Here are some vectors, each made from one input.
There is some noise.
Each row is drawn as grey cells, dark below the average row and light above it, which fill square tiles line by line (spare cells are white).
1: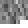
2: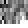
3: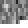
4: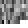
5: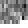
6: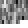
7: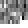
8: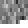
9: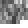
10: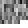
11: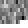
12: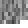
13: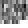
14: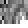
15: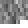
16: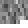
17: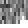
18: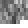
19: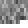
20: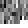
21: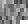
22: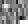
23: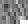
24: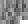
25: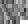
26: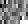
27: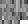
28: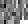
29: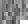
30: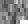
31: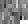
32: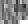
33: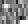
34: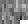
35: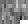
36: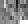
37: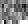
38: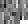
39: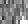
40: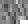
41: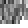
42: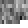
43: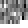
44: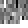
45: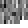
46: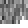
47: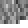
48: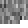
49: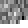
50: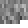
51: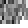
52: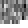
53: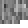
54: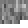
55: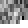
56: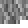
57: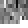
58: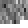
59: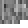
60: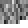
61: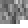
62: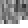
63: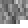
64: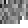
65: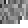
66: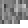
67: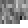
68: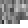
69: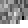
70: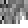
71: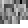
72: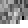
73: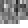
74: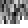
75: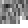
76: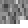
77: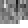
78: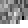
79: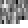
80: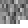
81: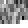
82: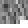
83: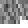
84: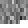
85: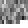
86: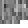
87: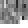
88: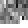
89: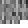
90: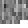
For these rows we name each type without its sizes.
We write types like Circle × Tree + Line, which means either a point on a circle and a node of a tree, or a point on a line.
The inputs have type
Bool × Tree.
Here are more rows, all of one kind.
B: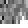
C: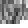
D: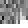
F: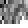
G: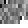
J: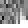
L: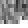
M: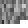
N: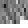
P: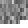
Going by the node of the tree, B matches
D, F, G and J.
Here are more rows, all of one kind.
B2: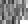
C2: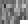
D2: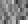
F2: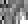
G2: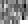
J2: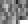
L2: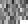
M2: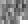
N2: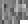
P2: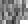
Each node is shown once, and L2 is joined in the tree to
N2.
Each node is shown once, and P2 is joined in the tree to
B2, M2 and N2.
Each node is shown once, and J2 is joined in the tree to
D2.
